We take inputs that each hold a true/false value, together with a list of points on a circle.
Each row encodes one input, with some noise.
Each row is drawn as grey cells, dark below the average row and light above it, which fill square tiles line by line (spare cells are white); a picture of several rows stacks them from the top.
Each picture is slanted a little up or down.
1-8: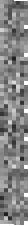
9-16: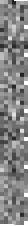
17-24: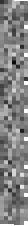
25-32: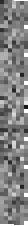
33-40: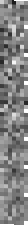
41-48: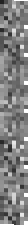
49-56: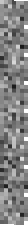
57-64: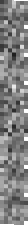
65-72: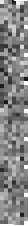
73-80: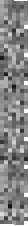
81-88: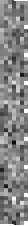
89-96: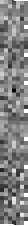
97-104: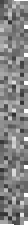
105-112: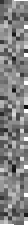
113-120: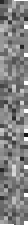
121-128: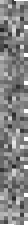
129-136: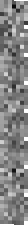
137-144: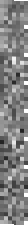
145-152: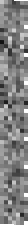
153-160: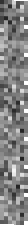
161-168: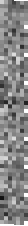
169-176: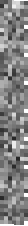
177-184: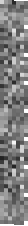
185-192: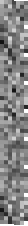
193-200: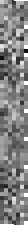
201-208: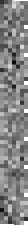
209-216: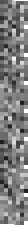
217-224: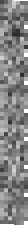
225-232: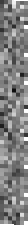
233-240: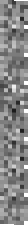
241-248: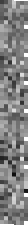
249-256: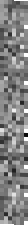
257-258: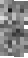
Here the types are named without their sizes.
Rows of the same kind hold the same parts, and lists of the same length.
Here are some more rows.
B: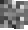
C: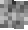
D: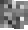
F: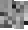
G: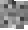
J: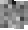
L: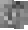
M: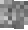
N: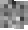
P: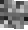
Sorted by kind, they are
B, C, D, L, M
F
G, J, N, P

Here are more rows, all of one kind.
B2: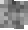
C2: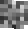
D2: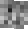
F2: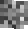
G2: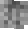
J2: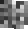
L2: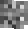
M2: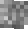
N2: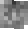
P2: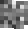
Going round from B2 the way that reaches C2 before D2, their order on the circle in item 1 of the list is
B2, L2, F2, N2, C2, M2, J2, P2, D2, G2.
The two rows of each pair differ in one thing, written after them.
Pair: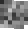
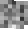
the true/false value
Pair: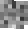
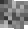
the true/false value
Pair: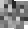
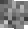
the true/false value
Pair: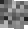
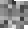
the true/false value
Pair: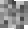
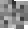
the place on the circle in item 2 of the list
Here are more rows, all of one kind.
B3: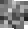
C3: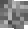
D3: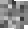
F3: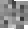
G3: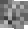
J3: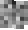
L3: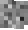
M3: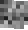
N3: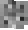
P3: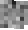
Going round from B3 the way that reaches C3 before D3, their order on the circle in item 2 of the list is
B3, M3, C3, N3, F3, P3, G3, J3, L3, D3.
